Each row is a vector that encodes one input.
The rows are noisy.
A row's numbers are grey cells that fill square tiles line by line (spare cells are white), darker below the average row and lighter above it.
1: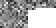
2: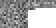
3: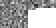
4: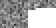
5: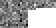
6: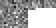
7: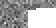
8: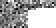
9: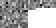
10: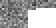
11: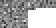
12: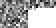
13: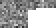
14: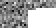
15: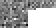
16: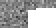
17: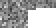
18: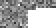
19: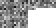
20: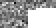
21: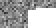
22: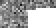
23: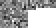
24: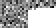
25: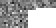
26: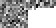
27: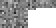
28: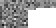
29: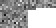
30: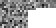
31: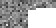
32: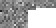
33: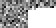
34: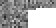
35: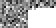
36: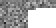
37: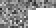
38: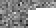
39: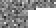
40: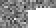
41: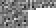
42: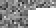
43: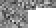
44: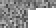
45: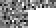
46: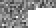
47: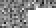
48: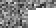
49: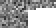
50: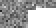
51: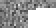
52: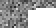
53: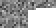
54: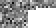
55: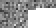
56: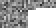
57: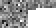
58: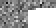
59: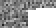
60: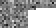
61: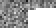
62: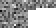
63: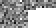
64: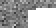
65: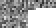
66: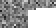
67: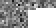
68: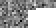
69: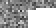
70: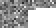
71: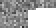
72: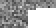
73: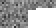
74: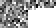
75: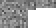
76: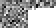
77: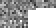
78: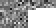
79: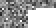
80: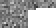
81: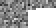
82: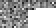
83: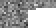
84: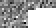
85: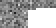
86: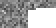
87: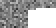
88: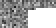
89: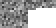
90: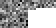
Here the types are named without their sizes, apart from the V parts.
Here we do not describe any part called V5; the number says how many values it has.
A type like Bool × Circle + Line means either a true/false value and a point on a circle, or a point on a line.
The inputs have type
List(Bool × V5).
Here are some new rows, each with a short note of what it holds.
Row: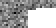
a list of two items
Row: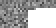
a list of one item
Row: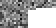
a list of one item
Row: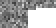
a list of two items
